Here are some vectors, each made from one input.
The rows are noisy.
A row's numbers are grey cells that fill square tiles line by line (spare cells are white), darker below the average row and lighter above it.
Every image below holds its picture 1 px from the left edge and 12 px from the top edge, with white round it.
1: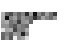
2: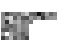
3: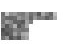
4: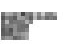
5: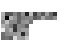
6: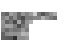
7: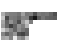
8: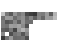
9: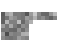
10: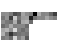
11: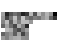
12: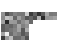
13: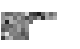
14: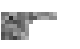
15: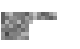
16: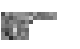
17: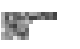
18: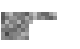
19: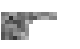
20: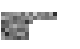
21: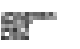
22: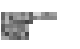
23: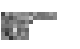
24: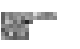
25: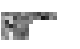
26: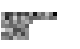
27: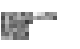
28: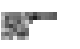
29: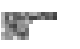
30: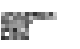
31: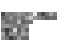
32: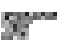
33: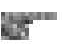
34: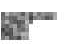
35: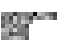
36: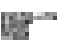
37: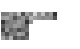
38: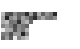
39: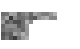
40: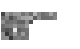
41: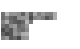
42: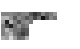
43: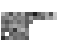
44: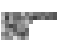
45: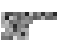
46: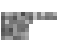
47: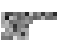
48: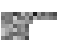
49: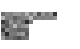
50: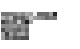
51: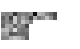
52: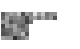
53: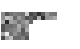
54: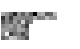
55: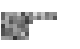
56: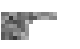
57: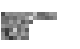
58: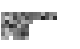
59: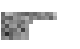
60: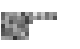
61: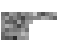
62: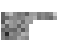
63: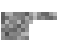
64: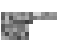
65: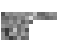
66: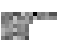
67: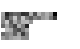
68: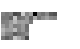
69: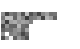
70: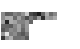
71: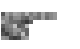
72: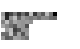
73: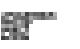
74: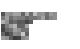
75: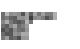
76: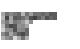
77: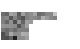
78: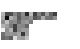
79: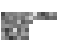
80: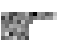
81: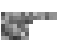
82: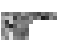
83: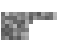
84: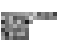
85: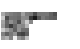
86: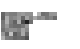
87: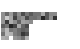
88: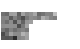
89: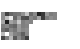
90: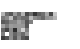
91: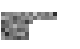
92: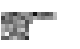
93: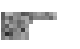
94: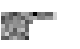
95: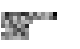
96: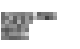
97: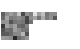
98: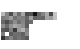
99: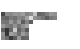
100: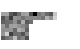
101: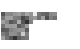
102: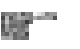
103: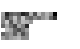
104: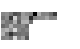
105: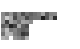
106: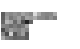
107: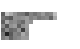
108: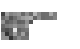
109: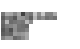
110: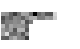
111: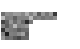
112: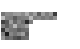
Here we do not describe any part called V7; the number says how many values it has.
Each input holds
a point on a 5-point line, together with either a point on an 8-point circle, or a value of V7.
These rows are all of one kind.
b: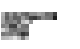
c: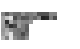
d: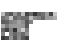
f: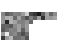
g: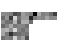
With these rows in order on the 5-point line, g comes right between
b and f.
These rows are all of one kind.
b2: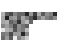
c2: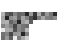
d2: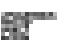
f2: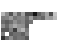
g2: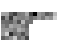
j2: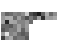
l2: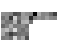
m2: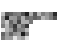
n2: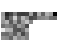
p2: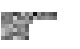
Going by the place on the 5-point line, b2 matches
c2, g2, l2 and n2.
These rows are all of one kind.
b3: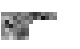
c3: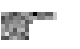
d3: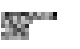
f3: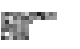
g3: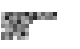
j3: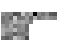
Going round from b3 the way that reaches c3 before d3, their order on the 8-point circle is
b3, f3, c3, j3, d3, g3.
